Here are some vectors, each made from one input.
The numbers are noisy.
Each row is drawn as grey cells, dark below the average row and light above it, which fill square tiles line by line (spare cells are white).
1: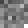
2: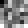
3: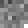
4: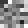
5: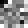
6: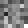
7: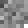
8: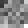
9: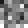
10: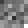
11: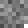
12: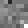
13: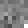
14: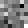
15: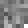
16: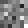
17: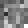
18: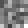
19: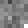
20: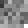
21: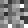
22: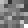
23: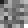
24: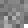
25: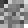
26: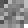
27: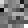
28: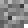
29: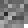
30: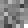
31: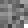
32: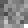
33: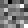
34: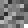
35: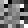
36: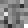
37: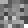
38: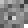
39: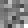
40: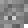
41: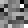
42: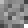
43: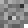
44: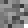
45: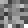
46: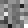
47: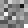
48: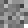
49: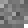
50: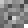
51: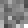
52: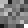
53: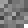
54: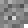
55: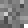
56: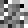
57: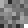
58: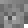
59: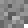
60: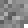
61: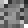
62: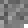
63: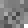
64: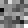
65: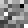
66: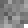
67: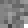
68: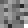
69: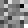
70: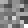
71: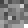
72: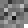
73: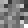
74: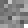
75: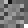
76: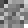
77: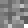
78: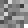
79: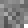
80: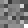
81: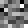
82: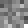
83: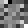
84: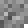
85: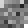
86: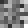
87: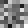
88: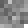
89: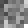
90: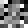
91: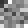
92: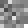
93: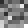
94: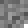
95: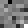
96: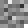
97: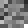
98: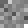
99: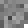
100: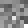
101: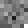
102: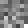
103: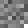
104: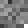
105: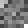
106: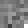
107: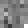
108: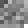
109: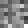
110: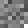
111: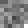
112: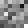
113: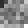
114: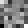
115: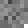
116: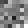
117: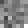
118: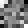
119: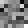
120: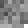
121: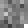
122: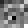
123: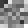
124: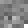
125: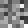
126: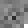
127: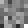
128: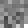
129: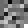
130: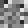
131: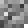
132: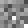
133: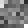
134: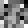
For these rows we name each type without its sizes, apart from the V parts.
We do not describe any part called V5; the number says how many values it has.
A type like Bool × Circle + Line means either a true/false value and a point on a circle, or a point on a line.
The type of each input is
List(Bool × V5).
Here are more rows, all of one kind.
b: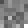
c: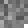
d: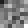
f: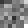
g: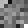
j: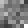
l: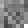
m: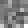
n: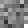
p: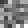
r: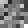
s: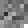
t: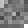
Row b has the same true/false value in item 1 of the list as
f, j, l and p.
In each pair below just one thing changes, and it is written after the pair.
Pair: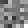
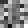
the true/false value in item 2 of the list
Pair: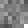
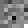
the true/false value in item 2 of the list
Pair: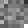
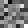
the value of V5 in item 1 of the list
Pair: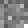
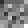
the true/false value in item 1 of the list
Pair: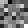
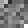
the true/false value in item 2 of the list
